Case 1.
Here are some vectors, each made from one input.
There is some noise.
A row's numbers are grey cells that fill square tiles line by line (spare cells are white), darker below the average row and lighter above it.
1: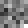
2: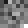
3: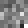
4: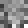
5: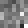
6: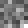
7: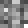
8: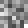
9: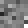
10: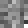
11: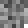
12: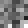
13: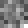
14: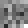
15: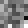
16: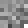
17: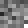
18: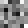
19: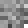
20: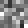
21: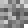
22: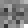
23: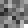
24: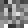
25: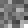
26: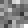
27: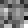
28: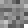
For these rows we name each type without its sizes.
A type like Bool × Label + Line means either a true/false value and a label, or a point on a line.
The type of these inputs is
Line.
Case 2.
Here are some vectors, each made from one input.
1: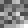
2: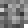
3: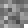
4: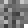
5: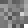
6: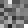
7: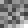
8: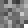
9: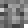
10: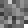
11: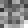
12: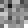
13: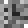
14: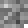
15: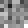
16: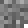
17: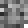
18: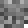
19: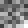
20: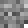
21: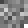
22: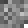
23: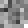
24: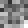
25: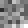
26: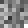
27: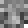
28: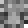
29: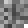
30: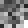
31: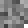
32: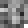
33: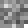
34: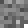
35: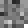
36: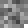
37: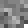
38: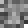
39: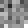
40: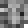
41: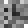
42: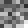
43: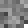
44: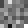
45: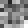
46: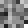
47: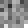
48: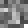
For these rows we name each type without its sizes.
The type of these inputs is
Tree.
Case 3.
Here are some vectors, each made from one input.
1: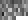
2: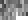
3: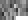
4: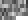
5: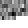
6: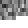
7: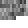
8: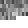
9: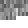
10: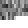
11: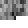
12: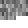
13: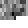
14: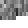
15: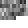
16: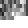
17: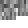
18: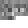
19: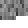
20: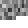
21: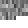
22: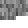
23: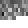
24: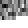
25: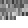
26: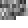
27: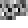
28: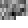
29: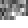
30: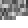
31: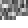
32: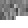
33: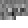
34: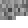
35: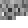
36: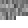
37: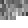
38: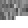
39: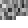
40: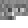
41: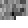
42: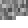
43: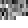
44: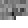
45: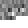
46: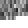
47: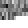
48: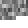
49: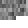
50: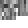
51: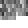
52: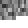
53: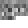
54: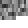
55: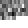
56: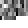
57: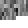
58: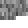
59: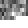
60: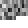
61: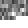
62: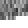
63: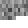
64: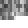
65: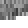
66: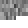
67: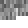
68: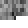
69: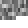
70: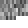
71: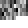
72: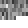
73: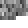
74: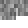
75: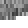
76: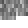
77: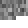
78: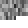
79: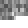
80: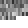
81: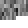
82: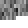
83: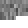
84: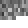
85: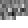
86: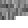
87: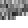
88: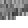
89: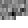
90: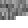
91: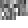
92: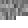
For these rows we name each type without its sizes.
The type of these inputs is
Bool × Bool × Bool.
